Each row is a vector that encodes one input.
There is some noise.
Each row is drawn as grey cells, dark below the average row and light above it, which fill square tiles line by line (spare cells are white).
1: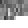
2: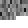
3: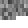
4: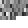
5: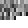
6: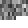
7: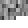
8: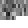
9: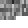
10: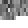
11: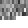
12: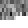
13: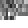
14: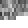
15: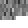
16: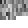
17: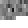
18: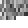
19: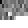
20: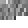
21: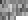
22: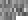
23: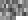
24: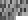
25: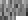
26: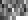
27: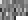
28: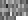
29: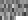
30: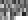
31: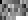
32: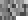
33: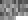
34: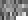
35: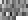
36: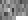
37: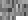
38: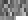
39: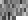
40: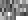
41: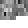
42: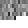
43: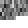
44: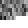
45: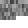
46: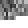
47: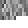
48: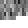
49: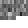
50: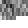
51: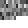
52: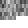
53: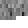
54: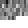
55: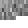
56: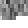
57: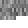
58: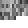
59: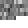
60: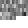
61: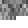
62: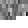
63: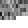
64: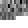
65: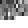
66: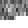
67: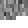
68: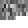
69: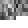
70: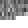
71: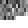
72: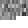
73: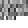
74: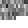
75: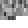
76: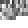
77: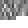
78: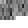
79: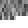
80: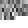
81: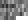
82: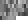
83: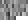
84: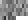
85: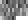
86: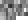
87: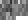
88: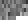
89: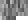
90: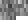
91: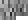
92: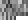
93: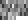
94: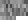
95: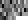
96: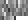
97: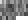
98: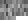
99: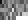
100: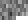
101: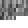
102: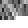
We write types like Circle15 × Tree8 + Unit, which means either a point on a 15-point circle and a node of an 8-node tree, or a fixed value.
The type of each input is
Bool × Bool × Bool × Label7 × Line5.
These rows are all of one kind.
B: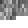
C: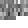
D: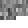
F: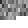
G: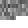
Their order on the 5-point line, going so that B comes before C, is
B, G, C, D, F.
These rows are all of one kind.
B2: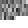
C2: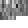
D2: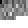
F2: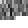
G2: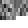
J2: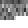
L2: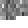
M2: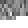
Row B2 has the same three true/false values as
C2 and F2.
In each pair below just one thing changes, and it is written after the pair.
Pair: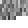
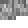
the place on the 5-point line
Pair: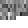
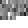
one of the three true/false values
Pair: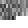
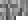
the label
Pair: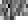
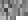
one of the three true/false values
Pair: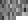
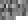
the place on the 5-point line
